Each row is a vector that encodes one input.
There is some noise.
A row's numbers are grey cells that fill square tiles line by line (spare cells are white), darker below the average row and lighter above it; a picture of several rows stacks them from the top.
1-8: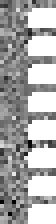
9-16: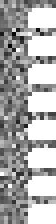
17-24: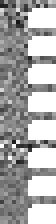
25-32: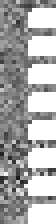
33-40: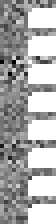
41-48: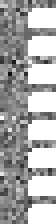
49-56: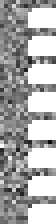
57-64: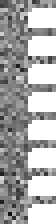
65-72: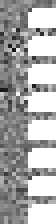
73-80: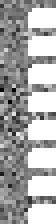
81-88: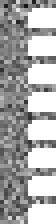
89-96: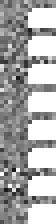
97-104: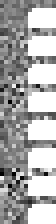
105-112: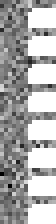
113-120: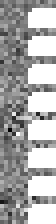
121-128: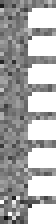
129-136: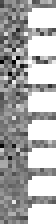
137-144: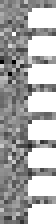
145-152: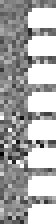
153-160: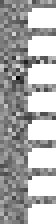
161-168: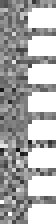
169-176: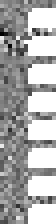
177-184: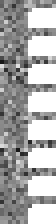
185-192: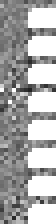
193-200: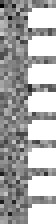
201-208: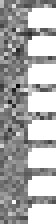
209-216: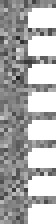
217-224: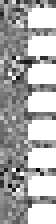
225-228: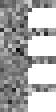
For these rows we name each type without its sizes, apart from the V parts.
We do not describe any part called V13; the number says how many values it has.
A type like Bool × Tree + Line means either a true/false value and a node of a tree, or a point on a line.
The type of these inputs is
Bool × Bool × Bool + Line + V13.
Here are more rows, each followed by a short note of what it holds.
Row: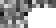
a value of V13
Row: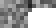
a value of V13
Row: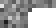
a point on a line
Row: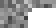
a point on a line
